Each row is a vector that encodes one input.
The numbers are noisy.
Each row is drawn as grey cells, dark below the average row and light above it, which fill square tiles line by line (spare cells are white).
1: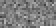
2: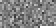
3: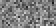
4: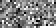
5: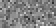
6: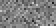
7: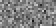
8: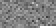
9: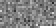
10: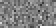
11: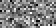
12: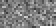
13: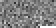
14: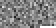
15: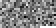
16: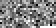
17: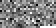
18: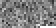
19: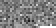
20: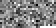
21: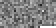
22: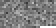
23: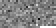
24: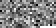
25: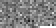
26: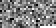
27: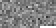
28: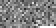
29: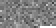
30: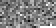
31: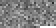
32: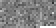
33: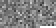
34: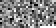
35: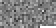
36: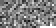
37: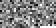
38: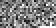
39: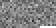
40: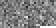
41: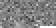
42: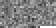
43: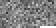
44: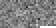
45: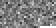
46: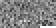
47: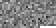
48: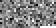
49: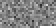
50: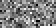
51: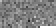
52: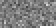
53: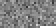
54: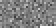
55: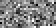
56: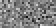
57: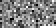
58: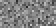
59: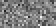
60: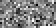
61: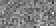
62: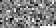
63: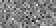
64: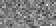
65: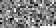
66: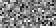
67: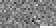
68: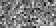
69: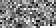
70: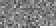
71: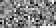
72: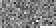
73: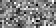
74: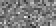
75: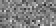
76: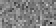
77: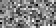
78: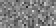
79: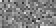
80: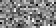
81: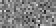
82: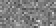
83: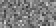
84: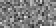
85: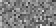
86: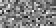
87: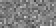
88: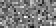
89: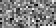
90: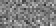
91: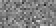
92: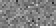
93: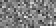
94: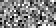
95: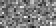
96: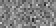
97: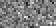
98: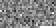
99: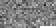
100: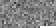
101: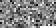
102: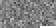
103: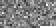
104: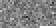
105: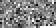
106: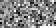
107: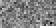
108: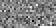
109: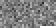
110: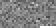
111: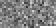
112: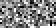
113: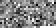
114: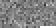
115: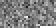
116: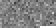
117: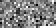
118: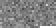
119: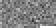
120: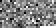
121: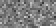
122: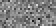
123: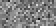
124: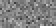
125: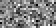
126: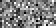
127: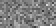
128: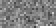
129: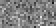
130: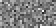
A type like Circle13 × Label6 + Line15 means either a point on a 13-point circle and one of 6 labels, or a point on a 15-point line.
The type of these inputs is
Line5 + Tree7 × Tree7 × Tree7.
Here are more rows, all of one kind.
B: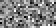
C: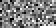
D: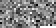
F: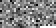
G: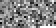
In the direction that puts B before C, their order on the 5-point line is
G, D, B, C, F.
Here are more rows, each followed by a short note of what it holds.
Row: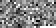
a point on a 5-point line
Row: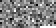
a point on a 5-point line
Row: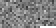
a node of each of three 7-node trees
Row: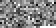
a point on a 5-point line
